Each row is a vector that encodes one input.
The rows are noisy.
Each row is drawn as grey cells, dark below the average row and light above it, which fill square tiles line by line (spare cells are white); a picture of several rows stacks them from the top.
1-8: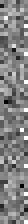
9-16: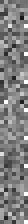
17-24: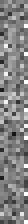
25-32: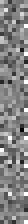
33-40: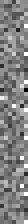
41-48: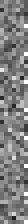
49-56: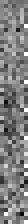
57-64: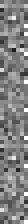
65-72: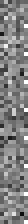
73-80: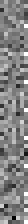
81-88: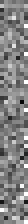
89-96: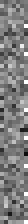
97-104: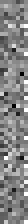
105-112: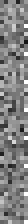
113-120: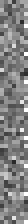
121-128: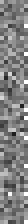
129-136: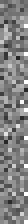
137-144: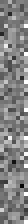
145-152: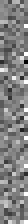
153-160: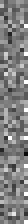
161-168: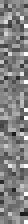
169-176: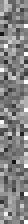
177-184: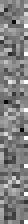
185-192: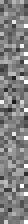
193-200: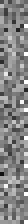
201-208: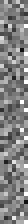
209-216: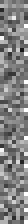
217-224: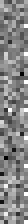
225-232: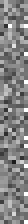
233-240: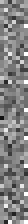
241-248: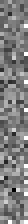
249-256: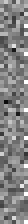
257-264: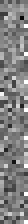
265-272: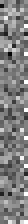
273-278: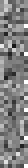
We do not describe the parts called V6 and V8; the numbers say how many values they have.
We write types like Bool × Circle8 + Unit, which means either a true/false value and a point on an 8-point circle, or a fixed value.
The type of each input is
Circle10 × V8 + Tree14 × V6.
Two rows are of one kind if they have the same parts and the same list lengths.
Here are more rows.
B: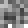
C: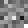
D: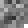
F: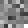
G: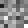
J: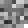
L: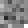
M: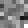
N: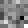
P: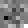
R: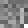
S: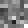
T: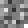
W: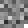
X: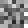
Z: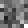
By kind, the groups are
B, C, D, F, G, L, N, P, R, T, Z
J, M, S, W, X

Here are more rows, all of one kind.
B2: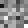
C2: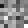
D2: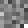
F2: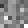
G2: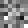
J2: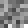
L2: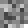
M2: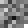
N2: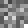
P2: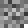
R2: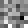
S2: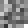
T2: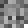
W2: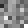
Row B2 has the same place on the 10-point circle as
C2, F2, T2 and W2.
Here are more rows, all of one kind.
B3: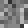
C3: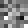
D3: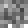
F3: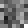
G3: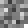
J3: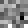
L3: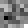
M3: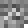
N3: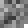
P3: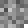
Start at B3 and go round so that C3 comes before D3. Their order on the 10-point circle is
B3, M3, P3, C3, J3, D3, L3, G3, N3, F3.
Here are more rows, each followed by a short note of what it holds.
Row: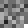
a node of a 14-node tree and a value of V6
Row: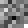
a point on a 10-point circle and a value of V8
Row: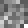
a point on a 10-point circle and a value of V8
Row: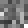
a point on a 10-point circle and a value of V8
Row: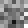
a node of a 14-node tree and a value of V6
